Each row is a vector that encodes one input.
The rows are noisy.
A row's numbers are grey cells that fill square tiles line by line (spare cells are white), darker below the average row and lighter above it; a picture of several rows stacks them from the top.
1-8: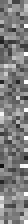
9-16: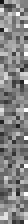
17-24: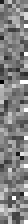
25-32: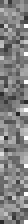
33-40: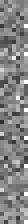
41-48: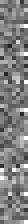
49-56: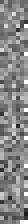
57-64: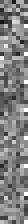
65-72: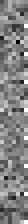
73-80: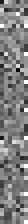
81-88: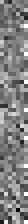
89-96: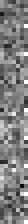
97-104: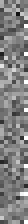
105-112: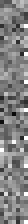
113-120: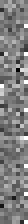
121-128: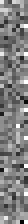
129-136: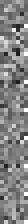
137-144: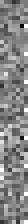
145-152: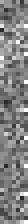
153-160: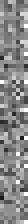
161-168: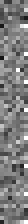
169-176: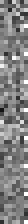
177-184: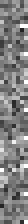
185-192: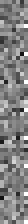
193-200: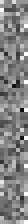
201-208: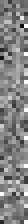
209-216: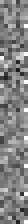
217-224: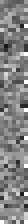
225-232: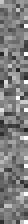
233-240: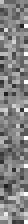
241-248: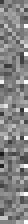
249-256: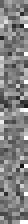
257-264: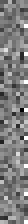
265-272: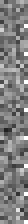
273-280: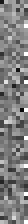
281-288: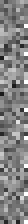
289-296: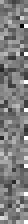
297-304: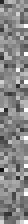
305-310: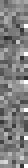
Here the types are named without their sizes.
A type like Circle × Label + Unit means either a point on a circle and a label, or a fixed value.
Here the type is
Bool × Bool × Bool × Tree.
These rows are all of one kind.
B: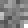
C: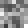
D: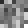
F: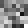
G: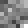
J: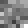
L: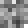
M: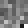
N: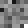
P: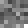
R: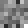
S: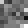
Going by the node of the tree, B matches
C and L.
